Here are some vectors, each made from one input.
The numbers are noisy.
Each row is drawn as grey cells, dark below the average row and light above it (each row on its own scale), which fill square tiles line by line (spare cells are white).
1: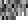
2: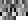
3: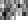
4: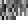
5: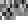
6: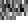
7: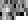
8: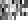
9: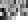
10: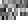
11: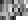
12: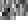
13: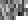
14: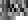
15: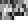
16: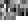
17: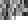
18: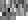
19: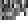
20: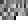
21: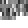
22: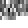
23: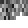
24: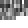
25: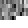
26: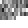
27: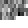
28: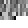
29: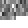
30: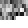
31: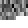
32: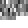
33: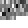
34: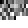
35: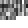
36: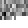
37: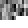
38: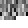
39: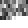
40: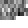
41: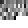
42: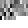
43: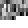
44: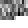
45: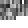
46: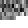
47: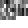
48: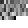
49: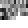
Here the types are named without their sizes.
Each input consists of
a point on a line.
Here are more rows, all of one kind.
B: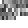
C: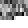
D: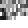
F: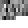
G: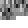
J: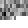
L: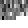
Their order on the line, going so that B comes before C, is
G, J, D, B, L, F, C.
